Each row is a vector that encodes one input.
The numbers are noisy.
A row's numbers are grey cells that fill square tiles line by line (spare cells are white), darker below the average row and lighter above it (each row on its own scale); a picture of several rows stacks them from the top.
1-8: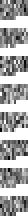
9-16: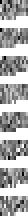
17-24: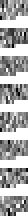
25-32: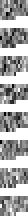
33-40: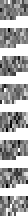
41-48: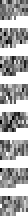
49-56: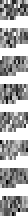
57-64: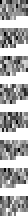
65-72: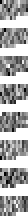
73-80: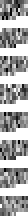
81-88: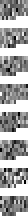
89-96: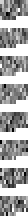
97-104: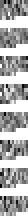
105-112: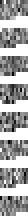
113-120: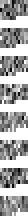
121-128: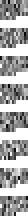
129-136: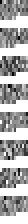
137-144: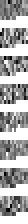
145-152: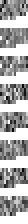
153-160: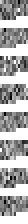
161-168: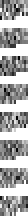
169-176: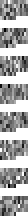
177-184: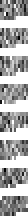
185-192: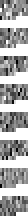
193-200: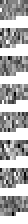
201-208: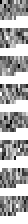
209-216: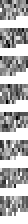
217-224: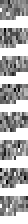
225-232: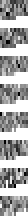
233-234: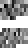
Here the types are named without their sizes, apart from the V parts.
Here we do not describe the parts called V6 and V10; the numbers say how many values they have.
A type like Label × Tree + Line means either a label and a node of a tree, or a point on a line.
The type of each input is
Bool × Line × V10 + (Tree + Unit) × V6.
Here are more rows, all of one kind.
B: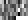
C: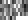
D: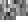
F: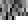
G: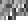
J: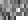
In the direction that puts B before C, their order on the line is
D, G, B, F, J, C.
